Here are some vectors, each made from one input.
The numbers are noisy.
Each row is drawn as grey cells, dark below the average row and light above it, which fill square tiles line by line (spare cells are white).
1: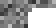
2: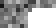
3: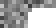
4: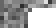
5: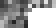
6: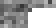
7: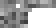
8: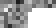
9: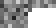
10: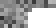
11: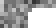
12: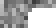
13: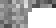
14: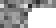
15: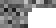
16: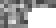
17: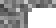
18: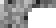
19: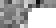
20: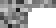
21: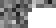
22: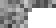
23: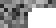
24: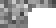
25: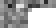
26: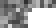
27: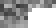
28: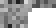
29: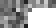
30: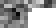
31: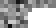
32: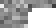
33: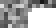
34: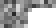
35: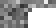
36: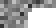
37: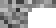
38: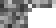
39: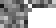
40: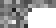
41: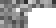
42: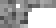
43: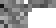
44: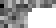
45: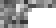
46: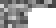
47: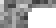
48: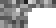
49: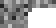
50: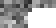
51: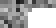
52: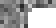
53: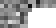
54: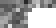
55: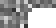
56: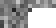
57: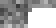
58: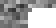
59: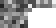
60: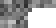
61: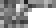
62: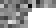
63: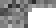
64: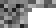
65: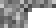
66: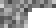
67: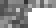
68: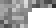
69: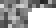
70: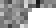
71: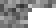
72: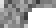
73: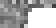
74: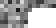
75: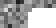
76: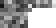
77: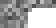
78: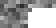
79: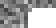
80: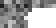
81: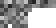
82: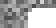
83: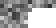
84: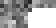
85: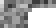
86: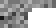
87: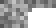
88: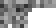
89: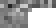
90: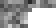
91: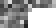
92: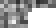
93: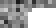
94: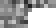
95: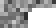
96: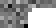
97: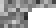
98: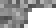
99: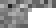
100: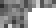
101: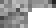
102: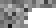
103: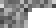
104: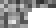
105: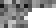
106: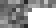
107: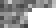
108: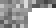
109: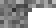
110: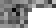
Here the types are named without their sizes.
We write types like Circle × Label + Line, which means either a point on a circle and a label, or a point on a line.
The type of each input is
Label × (Label + Tree).
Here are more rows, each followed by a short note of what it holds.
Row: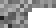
two labels
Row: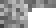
two labels
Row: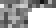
two labels
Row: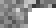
two labels
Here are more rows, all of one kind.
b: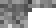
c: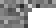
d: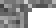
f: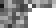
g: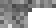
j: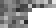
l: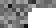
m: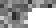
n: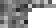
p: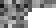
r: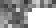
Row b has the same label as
g, j and n.
